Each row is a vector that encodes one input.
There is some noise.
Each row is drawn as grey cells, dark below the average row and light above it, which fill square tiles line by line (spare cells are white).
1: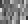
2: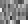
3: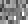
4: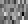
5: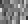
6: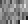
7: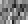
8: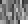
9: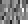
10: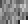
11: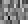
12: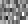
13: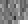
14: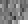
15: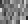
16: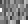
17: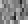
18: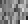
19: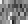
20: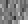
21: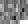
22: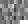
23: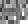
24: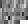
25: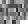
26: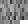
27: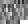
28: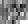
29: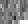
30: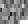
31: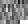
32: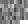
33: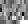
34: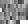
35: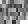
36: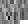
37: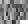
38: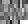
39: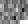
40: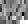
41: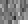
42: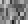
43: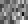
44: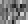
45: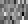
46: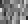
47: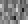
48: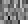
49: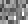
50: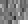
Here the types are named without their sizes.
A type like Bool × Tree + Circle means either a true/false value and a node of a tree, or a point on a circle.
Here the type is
Label × Line.
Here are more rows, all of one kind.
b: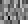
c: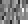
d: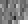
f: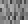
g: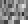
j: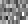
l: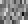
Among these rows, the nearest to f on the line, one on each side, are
b and c.
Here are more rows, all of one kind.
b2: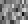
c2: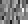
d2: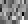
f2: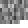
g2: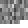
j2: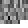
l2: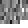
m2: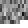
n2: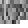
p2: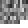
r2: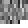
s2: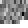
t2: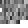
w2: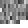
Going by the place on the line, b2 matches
c2, f2, g2 and l2.
